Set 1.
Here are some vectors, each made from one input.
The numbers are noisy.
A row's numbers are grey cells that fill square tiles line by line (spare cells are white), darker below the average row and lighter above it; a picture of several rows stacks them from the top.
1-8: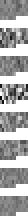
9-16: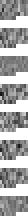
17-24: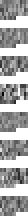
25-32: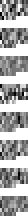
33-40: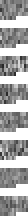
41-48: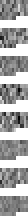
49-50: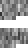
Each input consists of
either a point on a 5-point circle and a true/false value, or a fixed value.
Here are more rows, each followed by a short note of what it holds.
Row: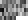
a point on a 5-point circle and a true/false value
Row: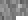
a point on a 5-point circle and a true/false value
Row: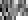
a fixed value
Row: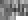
a fixed value
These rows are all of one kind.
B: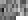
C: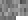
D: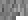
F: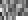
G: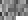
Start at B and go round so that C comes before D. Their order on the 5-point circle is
B, G, C, F, D.
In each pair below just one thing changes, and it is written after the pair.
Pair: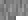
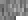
the place on the 5-point circle
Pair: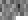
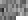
the true/false value
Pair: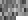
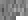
the true/false value
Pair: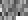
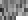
the place on the 5-point circle
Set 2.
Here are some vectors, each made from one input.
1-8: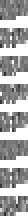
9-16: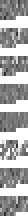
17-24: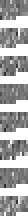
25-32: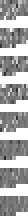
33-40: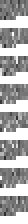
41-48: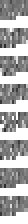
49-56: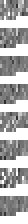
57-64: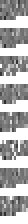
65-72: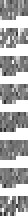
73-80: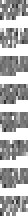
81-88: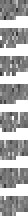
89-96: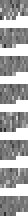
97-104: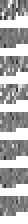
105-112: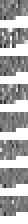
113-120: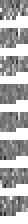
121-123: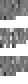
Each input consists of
either a point on a 5-point circle and a true/false value, or a fixed value.
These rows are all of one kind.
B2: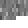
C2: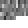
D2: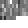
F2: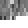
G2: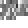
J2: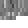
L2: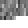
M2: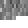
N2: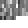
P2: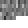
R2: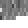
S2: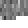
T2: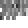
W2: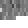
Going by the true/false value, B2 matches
D2, G2, N2 and S2.
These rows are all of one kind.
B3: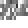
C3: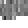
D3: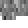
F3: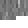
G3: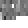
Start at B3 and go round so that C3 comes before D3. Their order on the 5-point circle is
B3, C3, F3, D3, G3.
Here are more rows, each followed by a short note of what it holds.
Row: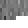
a point on a 5-point circle and a true/false value
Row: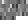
a fixed value
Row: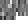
a fixed value
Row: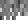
a point on a 5-point circle and a true/false value
